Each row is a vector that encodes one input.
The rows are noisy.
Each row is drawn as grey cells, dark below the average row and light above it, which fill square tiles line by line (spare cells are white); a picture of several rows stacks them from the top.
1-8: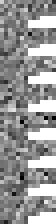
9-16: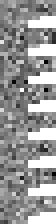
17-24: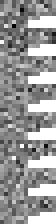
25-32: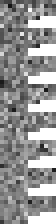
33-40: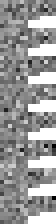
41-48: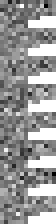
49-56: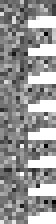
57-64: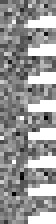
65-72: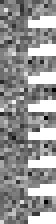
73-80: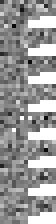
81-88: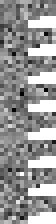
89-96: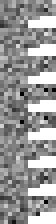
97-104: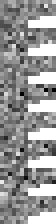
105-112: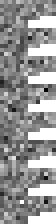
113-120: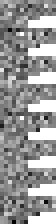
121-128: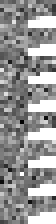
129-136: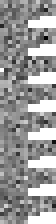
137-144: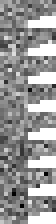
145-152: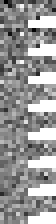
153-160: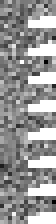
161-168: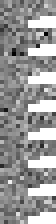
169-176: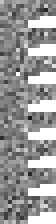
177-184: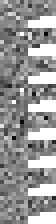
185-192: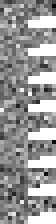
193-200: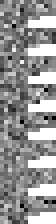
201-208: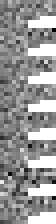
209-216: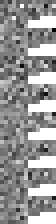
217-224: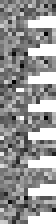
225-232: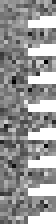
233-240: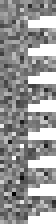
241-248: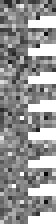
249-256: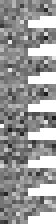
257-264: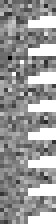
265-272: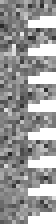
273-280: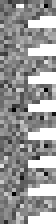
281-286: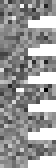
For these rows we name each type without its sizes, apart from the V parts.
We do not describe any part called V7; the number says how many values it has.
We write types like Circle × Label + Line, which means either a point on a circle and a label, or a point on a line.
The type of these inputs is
Bool × Bool × Bool × Bool × V7 + List(Line).
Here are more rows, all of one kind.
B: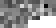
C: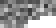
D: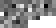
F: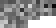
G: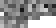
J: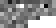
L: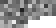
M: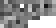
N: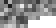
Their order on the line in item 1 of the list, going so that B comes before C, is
M, J, D, B, C, N, L, G, F.
